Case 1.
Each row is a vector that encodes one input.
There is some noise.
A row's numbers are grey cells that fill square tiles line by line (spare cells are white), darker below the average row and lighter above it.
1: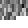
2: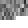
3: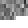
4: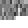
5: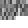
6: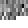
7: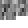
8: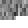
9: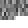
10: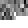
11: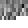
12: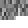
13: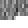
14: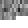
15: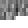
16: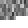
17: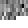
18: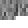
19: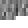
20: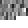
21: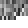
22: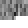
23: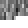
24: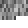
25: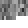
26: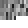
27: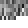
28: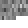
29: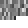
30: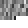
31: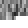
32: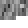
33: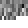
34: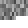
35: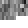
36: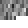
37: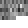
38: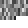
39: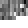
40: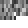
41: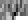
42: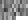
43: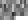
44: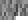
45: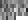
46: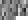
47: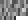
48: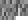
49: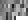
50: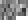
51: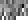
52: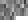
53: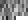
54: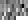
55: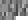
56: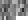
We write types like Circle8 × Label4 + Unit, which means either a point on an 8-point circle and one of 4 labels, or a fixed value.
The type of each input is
Line7.
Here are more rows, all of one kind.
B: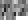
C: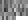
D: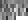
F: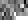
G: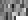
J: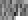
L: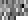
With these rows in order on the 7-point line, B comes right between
C and F.
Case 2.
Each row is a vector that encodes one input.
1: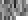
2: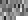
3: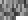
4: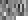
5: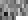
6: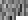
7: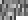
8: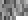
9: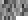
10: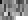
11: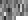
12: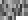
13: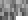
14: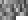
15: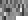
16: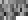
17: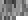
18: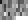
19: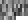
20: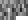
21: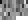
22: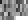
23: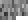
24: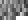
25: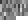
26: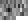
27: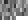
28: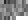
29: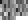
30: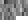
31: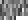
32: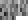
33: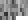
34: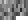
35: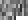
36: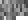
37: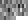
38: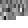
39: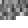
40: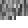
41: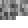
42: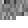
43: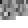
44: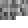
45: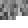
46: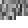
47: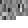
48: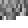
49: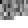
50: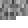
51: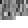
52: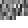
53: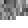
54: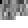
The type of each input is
Line6.
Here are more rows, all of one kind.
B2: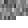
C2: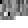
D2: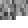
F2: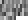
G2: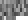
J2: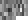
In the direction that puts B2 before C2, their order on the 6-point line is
F2, G2, D2, B2, J2, C2.
